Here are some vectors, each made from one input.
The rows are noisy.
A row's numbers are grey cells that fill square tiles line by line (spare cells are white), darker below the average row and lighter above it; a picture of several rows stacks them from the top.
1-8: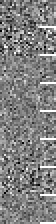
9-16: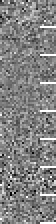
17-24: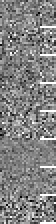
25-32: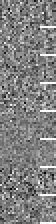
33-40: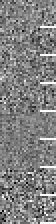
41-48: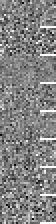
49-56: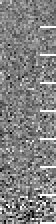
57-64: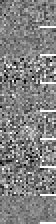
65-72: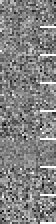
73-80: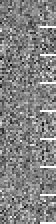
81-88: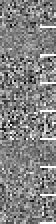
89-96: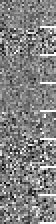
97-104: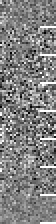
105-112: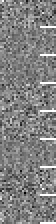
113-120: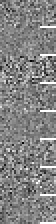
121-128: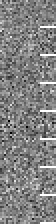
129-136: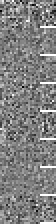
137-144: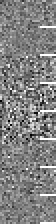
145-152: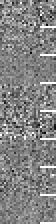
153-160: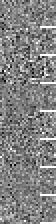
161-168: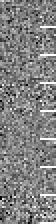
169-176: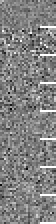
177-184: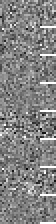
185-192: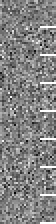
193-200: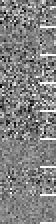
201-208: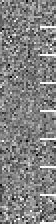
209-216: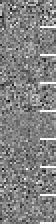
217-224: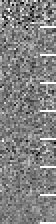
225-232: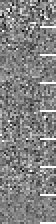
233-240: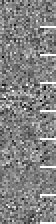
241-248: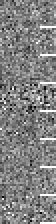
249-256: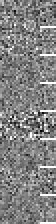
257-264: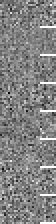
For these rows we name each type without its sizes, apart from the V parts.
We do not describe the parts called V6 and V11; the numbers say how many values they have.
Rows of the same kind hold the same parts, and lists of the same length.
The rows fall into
2 kinds.
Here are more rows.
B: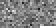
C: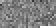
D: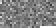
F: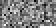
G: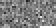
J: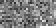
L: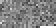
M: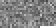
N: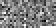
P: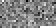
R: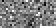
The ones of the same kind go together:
B, R
C, D, F, G, J, L, M, N, P

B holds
two labels.
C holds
a label, four true/false values, a value of V6 and a value of V11.
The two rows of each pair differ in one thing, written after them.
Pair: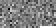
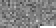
the value of V11
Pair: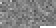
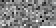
the label
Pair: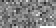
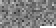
the value of V11
